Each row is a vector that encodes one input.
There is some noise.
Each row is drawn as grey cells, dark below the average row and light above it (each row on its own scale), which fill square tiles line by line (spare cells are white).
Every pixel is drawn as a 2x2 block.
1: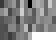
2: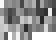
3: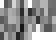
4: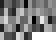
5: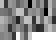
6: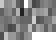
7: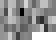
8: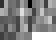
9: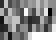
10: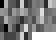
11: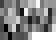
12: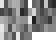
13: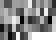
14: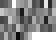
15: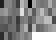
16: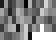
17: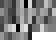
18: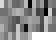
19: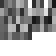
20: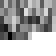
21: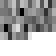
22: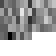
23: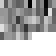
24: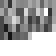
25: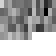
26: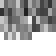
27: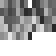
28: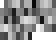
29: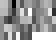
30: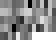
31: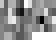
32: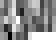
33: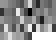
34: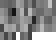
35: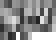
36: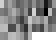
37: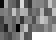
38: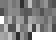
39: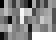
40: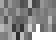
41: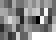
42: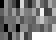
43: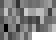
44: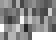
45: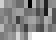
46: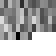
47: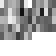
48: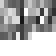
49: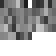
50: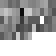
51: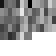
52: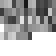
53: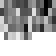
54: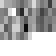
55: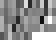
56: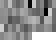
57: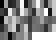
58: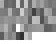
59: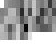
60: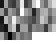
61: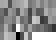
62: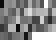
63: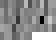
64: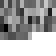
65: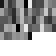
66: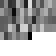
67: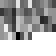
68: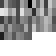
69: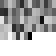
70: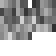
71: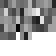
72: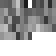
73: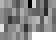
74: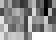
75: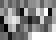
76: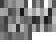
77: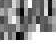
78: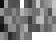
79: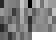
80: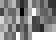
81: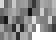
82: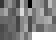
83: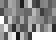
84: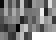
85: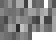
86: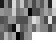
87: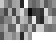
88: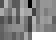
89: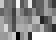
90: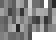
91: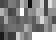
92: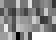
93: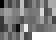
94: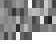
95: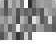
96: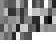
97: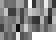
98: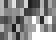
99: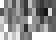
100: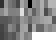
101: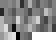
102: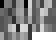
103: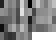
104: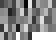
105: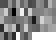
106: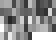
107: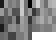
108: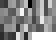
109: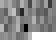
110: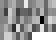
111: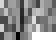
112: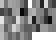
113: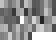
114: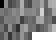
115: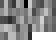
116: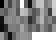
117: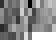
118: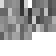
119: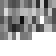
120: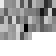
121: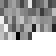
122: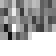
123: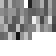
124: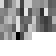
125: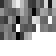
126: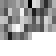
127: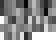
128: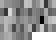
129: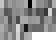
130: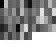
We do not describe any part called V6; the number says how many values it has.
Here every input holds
a point on a 3-point line and a point on a 5-point line, together with either three true/false values, or a value of V6.
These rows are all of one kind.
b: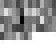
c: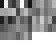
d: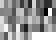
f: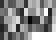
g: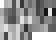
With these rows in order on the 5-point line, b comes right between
c and d.
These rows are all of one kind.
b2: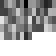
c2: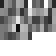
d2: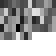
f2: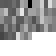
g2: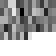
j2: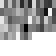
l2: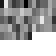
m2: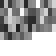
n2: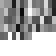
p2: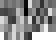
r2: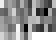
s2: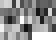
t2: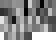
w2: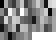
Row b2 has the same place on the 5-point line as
d2, j2 and l2.
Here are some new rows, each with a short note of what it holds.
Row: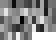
a point on a 3-point line, a point on a 5-point line and three true/false values
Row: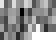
a point on a 3-point line, a point on a 5-point line and a value of V6
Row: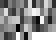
a point on a 3-point line, a point on a 5-point line and three true/false values
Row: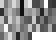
a point on a 3-point line, a point on a 5-point line and a value of V6
